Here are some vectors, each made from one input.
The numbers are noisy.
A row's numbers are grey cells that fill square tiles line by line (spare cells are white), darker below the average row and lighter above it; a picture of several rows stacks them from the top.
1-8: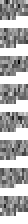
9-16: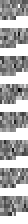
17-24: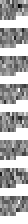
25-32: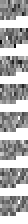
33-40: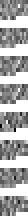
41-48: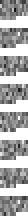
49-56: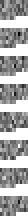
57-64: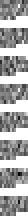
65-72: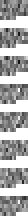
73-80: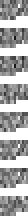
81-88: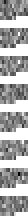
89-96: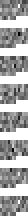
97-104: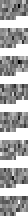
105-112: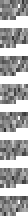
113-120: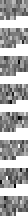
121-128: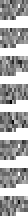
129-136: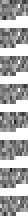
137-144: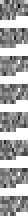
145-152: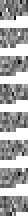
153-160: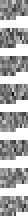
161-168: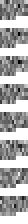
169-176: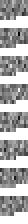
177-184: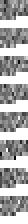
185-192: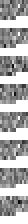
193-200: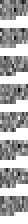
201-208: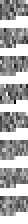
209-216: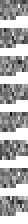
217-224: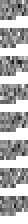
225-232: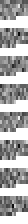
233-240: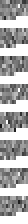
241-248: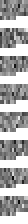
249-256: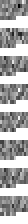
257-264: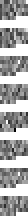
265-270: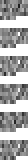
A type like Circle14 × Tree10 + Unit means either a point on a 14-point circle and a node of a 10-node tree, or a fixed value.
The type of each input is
Bool × (Line6 + Line9) + List2(Circle8).
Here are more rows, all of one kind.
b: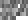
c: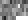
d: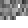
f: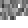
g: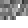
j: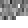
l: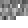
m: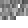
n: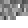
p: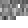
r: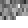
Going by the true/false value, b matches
d, f and g.
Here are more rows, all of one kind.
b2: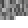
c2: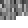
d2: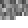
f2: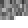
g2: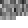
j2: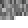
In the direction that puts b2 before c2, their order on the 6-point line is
b2, f2, j2, d2, g2, c2.
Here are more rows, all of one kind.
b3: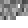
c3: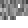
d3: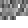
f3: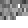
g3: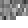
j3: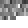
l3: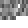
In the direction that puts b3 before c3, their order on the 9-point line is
g3, f3, b3, j3, l3, d3, c3.
